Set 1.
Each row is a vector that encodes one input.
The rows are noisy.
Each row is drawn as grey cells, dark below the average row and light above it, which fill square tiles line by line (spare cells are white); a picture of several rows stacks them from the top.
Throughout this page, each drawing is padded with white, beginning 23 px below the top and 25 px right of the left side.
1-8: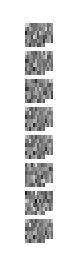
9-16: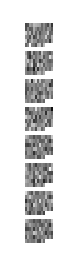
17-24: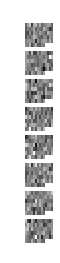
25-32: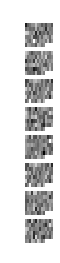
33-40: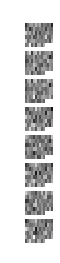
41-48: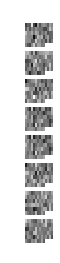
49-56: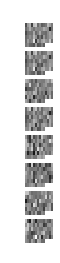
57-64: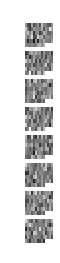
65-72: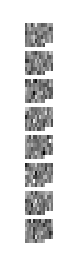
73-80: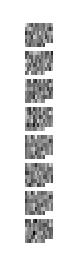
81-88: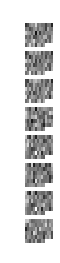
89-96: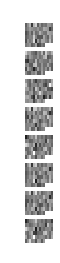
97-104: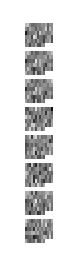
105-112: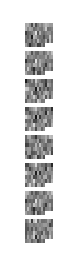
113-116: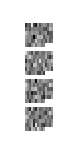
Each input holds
a true/false value, together with either one of 9 labels, or a point on a 7-point line.
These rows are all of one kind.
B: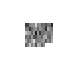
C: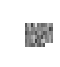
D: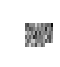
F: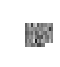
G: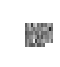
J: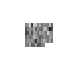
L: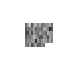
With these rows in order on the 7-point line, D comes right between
B and L.
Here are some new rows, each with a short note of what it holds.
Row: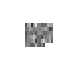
a point on a 7-point line and a true/false value
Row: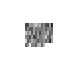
a point on a 7-point line and a true/false value
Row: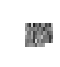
one of 9 labels and a true/false value
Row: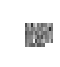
a point on a 7-point line and a true/false value
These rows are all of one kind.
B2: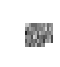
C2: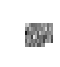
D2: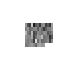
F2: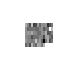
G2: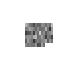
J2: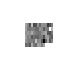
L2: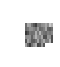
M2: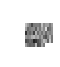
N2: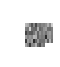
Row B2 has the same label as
C2, F2 and J2.
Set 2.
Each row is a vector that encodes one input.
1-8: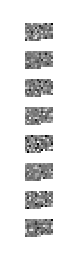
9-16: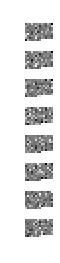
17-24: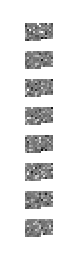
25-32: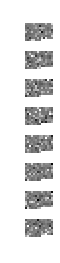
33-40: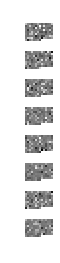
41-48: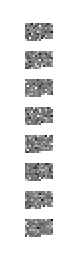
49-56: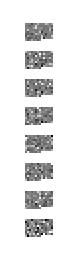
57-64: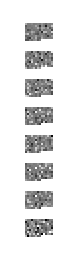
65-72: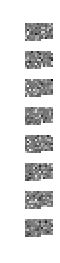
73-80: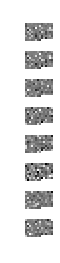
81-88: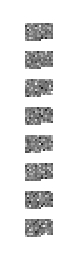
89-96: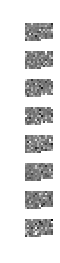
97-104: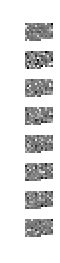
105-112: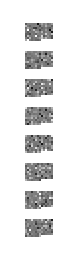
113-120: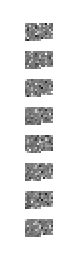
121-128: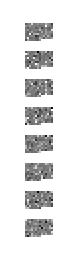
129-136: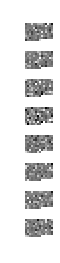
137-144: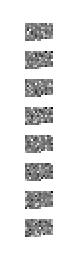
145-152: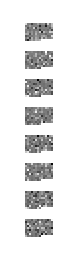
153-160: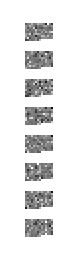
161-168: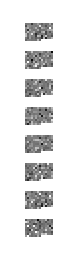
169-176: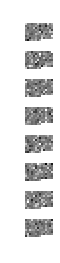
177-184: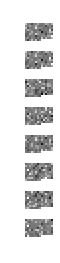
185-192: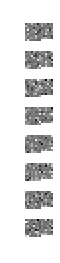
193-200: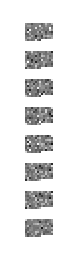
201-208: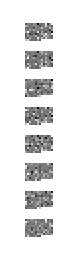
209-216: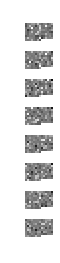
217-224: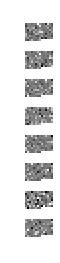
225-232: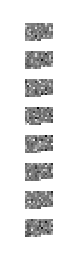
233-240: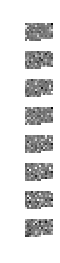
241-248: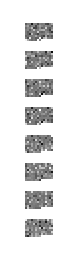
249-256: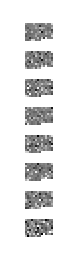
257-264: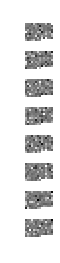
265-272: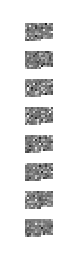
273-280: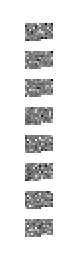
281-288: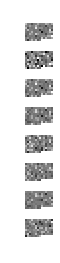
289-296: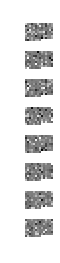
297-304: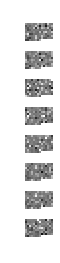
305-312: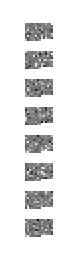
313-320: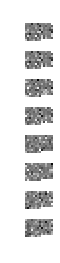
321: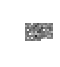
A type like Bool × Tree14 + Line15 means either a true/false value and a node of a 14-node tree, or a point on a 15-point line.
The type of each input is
(Circle20 + Unit) × Label6 × Tree8 + Unit.
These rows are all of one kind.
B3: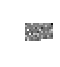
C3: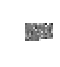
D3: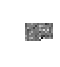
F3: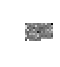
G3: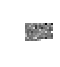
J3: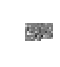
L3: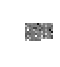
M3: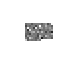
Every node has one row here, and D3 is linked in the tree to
F3, J3 and M3.
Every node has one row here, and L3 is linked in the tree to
M3.
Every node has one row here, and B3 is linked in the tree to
F3.
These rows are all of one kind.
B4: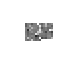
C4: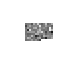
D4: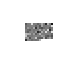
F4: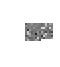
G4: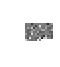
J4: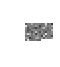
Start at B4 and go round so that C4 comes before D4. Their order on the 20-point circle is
B4, C4, F4, J4, D4, G4.
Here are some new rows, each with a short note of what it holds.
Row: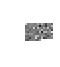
one of 6 labels and a node of an 8-node tree
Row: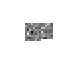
a point on a 20-point circle, one of 6 labels and a node of an 8-node tree
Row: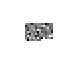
a fixed value
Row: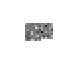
one of 6 labels and a node of an 8-node tree
